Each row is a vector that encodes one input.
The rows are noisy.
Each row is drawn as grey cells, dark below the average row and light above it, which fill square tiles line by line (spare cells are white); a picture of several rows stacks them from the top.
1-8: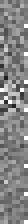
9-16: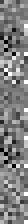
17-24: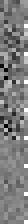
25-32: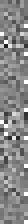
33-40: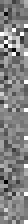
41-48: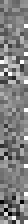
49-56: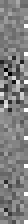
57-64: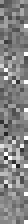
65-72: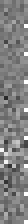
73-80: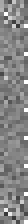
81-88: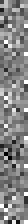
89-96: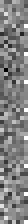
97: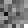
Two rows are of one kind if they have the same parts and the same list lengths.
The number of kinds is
3.
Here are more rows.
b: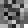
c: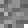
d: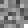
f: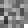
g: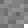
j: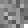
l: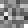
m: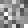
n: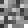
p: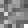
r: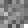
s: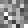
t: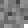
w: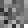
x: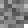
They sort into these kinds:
b, l, x
c, d, f, j, n, p, r, s, t, w
g, m

